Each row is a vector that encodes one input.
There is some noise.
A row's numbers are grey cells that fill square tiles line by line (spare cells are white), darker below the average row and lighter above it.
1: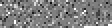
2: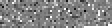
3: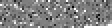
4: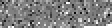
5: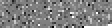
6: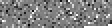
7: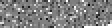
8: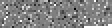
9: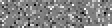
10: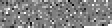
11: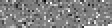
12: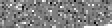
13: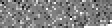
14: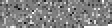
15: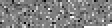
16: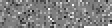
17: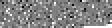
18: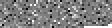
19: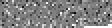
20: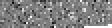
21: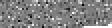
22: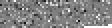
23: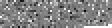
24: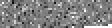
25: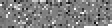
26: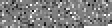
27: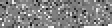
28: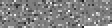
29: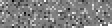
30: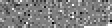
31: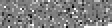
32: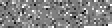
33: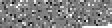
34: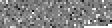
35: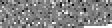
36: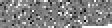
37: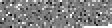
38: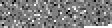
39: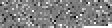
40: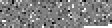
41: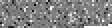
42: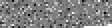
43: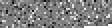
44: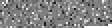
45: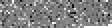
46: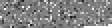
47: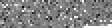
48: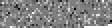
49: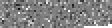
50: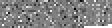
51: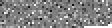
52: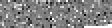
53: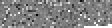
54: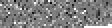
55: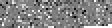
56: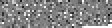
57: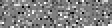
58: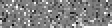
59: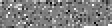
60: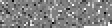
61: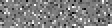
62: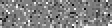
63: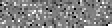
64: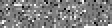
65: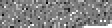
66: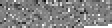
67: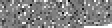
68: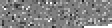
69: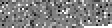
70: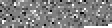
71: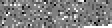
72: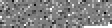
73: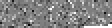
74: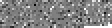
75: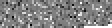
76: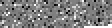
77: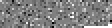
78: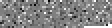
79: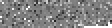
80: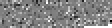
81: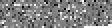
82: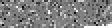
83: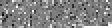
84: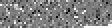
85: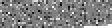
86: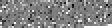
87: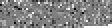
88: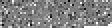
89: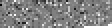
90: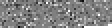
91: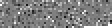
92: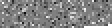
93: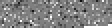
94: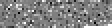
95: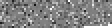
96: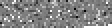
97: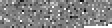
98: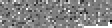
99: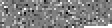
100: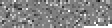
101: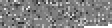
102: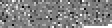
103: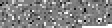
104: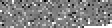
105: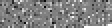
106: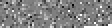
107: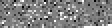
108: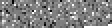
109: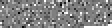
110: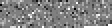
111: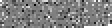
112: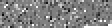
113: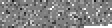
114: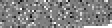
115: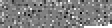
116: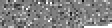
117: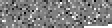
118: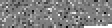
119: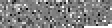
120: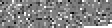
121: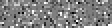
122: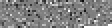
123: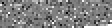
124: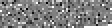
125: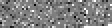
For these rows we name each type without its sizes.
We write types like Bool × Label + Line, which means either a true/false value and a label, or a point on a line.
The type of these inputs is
Bool × Bool × Bool × Bool × Bool × Line × Line × Line × Line.
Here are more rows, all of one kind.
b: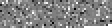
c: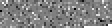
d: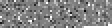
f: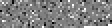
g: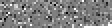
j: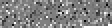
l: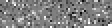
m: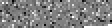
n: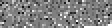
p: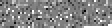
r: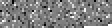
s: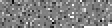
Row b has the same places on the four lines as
c, f, m and r.
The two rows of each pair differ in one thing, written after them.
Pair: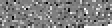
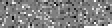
one of the five true/false values
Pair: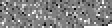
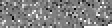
one of the five true/false values
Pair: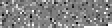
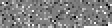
the place on one of the four lines
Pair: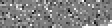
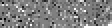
the place on one of the four lines
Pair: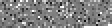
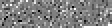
the place on one of the four lines
